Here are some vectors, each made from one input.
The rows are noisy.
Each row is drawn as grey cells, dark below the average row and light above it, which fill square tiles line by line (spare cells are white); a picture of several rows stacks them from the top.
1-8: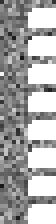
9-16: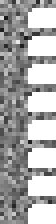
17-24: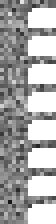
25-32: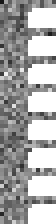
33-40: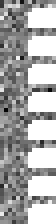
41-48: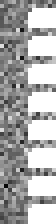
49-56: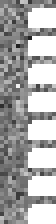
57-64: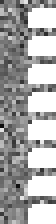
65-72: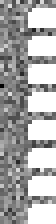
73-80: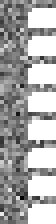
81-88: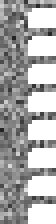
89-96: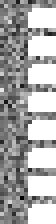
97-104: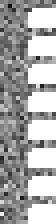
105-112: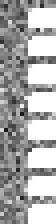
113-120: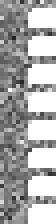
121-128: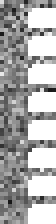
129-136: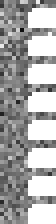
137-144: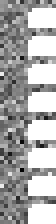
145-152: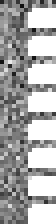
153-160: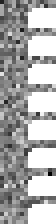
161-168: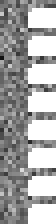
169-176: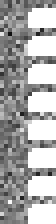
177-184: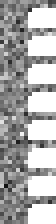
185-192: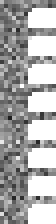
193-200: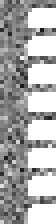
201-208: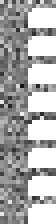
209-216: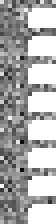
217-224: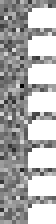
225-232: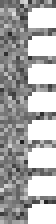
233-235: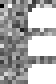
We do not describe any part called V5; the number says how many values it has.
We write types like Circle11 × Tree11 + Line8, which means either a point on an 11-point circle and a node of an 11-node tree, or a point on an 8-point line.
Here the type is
Line4 × V5 + List2(Circle8).
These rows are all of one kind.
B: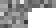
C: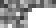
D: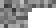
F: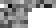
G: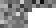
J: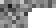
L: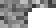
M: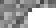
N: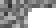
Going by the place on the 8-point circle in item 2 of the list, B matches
F, J and N.
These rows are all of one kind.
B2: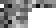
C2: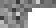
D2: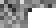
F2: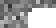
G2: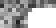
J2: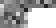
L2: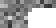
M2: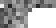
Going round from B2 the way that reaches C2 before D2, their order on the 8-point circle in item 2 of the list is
B2, G2, J2, C2, L2, F2, D2, M2.
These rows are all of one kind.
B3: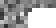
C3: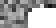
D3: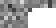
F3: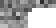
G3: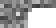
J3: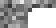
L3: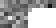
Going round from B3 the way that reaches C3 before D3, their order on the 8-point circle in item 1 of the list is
B3, L3, C3, F3, G3, J3, D3.
